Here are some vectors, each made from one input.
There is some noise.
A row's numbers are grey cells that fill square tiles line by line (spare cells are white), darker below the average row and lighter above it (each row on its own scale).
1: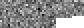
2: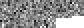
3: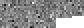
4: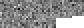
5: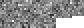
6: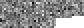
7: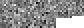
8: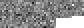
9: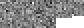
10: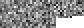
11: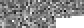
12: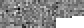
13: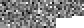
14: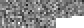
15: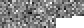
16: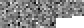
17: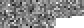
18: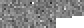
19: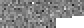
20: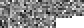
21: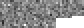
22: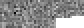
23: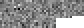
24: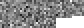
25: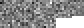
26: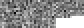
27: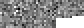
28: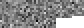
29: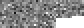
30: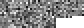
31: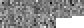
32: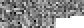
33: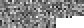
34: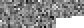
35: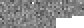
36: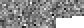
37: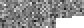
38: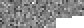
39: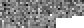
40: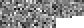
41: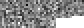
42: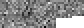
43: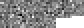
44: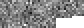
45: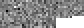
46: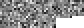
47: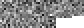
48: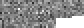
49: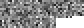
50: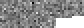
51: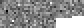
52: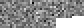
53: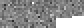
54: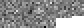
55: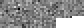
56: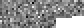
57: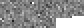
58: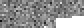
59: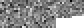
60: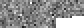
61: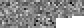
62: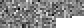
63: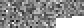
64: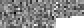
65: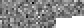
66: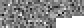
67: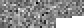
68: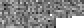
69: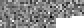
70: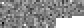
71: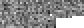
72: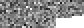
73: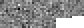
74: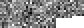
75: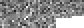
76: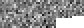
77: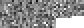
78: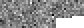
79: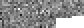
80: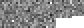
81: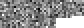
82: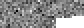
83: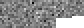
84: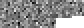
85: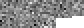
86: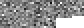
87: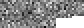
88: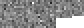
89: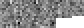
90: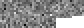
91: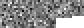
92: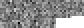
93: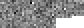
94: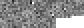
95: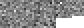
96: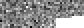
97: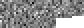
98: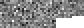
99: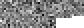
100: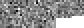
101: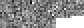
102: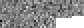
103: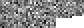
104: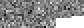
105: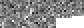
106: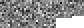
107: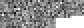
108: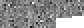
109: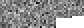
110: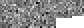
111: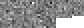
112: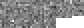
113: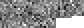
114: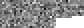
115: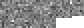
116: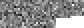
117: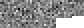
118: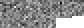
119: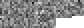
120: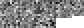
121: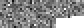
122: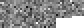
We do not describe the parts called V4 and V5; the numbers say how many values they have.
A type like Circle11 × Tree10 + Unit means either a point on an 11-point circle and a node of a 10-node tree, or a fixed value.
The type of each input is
Bool × Circle6 × (Line3 × Line3 + Unit) × V4 × V5.
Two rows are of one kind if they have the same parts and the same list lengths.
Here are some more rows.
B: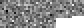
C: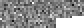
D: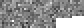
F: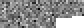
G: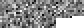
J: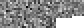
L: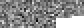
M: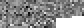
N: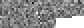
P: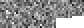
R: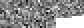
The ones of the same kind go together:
B, G, L, N, R
C, D, F, J, M, P

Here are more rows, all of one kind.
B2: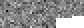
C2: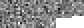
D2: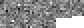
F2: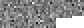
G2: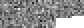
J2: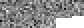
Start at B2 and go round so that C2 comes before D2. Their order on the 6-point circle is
B2, G2, C2, F2, J2, D2.
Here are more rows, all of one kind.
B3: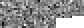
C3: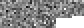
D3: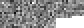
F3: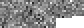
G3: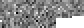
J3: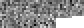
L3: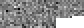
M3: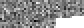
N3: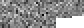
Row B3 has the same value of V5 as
C3 and D3.
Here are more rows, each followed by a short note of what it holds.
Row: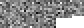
a point on a 6-point circle, a true/false value, a value of V4 and a value of V5
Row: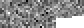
a point on a 6-point circle, a point on each of two 3-point lines, a true/false value, a value of V4 and a value of V5
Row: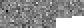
a point on a 6-point circle, a point on each of two 3-point lines, a true/false value, a value of V4 and a value of V5
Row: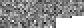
a point on a 6-point circle, a point on each of two 3-point lines, a true/false value, a value of V4 and a value of V5
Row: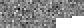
a point on a 6-point circle, a true/false value, a value of V4 and a value of V5
